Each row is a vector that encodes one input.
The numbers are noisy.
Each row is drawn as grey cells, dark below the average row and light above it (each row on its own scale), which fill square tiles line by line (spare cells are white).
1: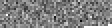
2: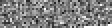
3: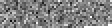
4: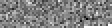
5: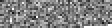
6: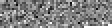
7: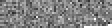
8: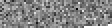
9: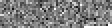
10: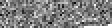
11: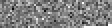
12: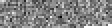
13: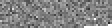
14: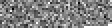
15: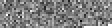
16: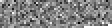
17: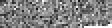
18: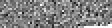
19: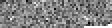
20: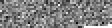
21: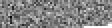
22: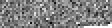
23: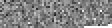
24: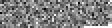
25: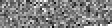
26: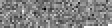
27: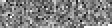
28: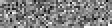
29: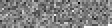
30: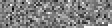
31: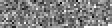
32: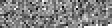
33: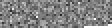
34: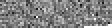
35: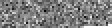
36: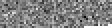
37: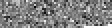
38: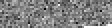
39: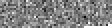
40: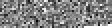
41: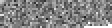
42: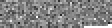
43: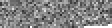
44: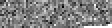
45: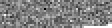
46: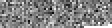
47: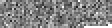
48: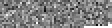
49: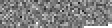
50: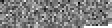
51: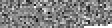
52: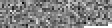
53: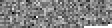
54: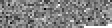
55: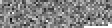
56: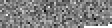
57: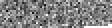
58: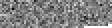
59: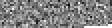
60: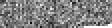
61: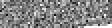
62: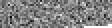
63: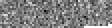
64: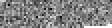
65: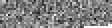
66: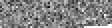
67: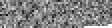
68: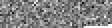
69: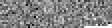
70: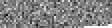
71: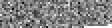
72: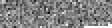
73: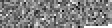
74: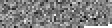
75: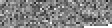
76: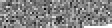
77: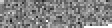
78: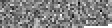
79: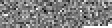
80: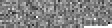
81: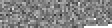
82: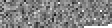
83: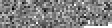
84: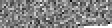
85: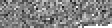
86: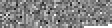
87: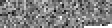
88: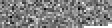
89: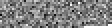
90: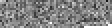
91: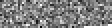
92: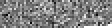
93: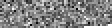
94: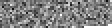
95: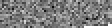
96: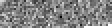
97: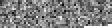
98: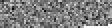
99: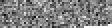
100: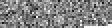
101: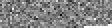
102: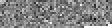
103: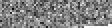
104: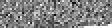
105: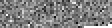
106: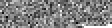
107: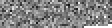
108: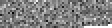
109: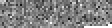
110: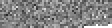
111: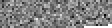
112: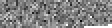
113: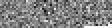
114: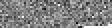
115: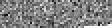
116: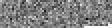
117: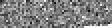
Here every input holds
either one of 5 labels, a point on a 5-point line and a true/false value, or one of 6 labels.
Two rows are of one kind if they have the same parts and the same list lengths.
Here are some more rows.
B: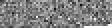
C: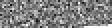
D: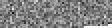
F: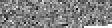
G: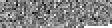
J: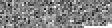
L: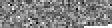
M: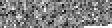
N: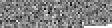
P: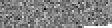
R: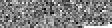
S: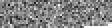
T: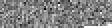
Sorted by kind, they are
B, C, D, F, L, M
G, J, N, P, R, S, T

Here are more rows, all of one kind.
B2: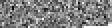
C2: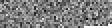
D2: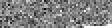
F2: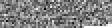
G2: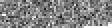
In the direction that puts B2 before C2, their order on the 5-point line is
D2, F2, G2, B2, C2.
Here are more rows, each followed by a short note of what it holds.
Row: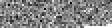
one of 5 labels, a point on a 5-point line and a true/false value
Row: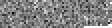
one of 6 labels
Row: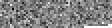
one of 5 labels, a point on a 5-point line and a true/false value
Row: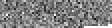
one of 5 labels, a point on a 5-point line and a true/false value
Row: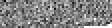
one of 6 labels
